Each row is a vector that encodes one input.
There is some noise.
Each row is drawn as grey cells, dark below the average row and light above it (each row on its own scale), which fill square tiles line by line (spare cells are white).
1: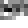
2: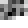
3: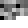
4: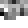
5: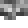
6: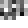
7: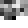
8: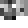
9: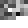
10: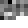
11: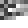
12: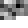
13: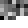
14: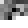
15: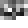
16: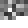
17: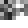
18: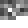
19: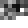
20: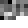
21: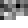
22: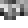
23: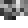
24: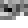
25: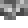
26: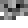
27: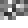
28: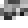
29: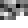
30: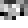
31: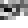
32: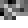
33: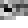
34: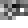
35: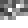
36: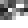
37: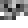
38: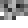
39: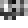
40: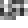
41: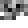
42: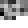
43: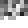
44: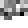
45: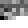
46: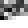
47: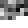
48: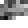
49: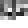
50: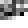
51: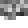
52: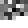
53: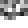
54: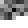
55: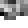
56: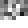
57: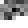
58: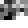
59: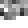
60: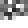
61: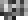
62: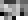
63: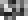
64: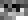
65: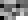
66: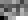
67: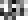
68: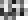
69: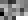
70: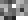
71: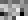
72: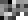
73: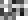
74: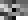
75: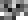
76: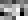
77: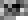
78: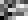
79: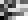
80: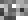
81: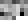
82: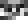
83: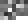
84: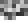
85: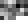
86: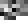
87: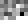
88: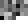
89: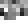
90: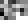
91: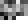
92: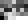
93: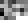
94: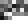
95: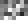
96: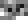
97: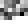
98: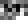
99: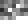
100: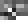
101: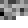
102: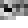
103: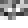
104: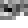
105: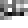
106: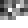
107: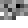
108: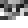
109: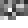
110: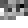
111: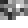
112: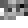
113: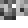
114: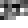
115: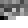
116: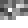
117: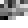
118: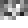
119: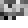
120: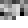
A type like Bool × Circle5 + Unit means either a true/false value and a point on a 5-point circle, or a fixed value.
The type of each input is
Label7 × (Label7 + Line11).
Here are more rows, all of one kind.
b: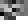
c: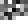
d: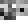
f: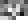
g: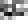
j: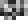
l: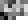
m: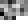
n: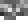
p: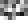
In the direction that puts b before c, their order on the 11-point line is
d, l, m, b, j, n, f, p, g, c.
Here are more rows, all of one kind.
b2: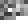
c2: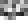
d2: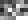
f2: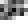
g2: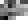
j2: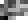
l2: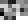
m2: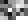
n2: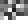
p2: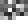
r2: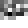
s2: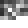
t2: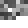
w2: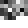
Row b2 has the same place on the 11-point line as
c2, m2, n2 and r2.
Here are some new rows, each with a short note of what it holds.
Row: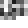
one of 7 labels and a point on an 11-point line
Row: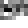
two labels (each one of 7)
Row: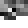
one of 7 labels and a point on an 11-point line
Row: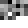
two labels (each one of 7)
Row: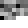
two labels (each one of 7)
